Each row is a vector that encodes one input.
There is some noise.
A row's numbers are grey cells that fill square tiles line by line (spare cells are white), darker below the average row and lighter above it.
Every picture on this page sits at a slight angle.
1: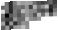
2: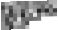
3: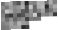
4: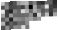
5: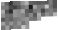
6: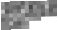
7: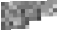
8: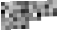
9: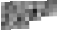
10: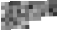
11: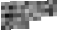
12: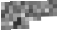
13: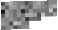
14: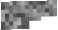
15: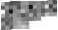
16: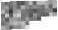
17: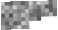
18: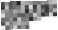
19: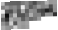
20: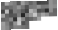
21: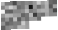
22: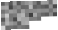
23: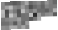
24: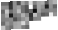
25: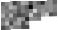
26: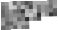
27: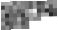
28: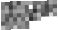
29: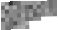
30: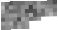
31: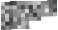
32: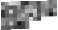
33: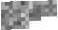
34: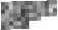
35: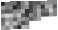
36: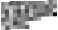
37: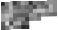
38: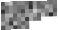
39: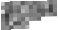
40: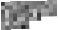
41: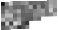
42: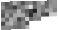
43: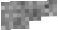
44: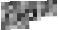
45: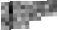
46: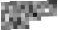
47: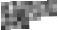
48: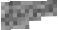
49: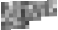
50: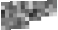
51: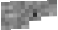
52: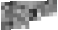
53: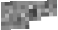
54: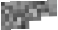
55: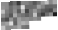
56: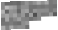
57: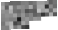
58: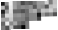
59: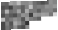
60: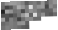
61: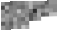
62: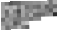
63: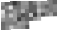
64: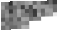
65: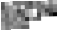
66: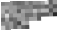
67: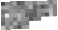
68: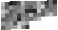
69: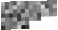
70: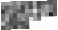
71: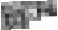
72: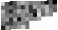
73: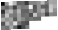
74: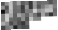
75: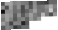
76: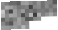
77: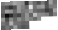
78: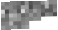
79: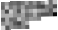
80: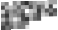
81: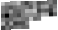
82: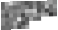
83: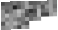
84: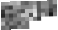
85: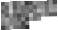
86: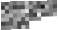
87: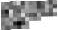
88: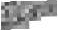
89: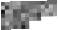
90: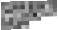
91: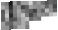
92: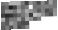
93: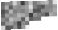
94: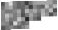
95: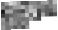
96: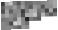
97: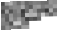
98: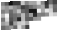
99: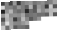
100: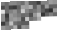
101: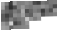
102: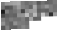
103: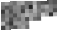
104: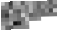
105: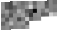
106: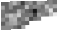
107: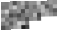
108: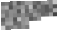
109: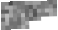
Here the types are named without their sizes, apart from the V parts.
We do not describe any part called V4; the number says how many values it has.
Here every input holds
a true/false value, together with either a point on a line, or a value of V4.
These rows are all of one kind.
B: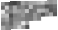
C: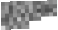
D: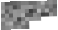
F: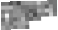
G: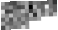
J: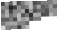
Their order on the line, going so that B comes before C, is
B, F, C, J, G, D.
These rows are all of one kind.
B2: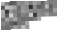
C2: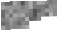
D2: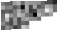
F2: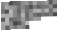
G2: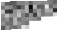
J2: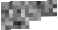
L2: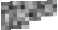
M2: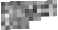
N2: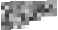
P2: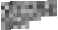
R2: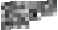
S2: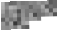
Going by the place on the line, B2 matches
F2, J2, M2 and P2.
